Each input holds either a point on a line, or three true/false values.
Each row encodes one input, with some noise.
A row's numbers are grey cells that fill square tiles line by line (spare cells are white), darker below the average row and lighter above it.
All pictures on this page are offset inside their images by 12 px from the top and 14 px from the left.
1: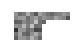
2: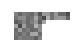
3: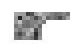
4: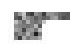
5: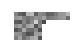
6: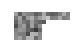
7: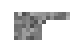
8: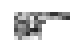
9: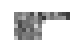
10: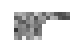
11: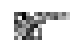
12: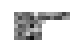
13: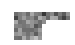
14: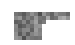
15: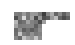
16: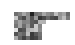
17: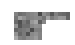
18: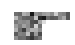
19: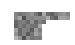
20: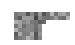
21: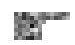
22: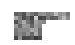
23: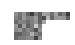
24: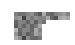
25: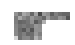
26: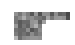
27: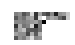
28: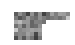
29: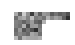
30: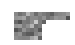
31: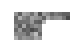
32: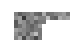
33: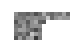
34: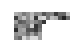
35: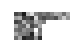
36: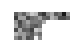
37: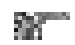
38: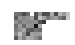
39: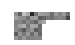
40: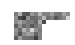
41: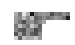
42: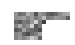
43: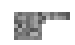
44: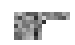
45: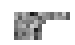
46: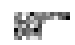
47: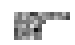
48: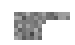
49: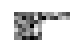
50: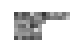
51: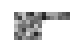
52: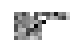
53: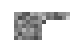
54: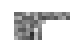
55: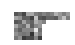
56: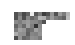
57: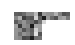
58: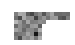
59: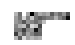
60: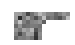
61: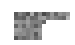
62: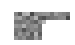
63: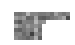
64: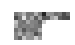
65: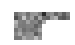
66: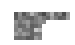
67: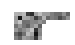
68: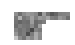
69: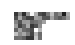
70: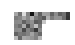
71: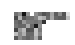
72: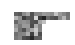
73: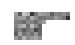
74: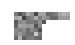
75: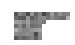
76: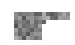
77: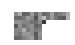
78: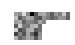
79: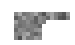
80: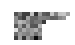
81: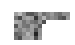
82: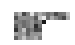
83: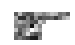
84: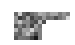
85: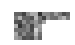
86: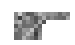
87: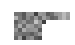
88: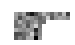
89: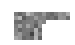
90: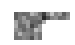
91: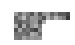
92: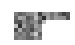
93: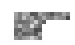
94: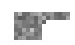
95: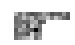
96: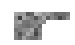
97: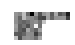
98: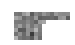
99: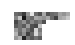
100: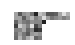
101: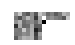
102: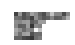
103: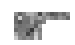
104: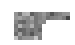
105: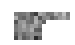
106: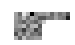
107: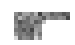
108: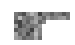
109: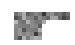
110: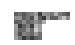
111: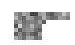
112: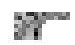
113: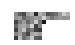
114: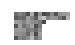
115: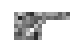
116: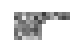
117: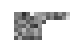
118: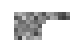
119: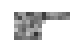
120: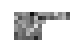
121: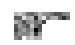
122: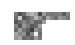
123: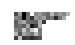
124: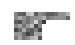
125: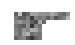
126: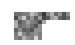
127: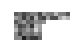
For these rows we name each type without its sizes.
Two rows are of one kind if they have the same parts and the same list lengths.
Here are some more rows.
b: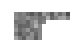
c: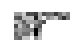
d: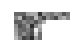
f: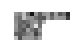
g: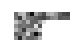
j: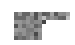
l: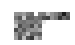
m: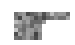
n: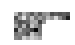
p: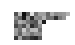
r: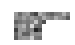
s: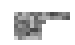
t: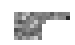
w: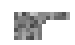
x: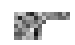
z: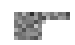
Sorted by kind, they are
b, d, f, n, r, s, t, z
c, g, j, l, m, p, w, x

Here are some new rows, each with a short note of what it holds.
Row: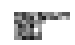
three true/false values
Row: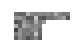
three true/false values
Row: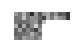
three true/false values
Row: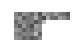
three true/false values
